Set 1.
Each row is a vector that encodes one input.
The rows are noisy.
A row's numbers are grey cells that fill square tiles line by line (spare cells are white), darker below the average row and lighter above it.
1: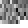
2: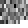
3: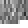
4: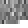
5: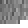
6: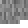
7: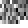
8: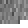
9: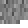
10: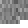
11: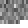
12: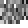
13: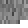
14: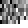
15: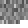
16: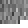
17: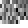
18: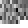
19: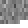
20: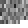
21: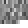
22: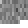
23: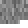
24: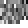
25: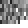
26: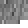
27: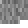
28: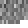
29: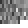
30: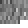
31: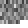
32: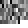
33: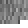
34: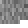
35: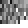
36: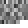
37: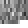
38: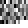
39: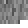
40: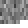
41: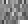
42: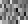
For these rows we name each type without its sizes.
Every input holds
a point on a line.
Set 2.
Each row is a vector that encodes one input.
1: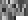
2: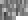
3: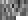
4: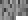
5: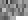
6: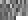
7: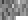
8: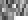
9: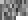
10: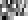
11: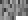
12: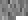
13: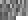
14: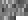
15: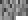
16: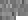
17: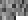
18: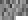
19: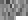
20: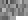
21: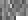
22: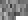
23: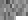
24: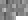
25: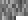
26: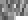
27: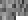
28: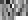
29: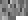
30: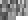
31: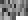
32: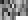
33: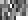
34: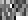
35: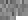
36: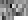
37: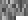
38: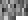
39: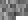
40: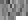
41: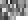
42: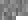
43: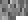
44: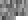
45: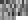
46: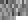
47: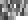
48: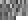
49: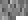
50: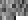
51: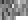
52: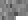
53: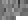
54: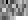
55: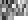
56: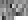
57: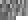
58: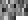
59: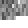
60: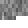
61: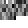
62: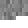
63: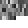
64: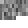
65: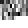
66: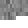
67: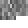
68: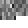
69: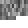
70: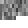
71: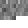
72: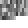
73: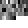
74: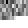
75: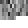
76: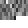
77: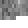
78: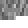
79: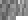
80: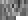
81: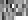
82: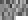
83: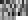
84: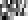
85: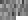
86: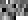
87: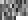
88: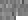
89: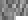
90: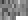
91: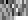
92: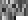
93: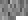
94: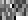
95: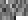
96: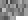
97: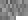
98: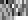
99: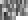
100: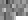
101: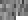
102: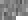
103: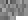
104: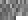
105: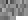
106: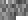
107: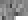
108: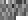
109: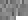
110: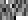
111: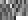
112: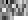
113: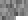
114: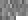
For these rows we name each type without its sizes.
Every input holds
a label.
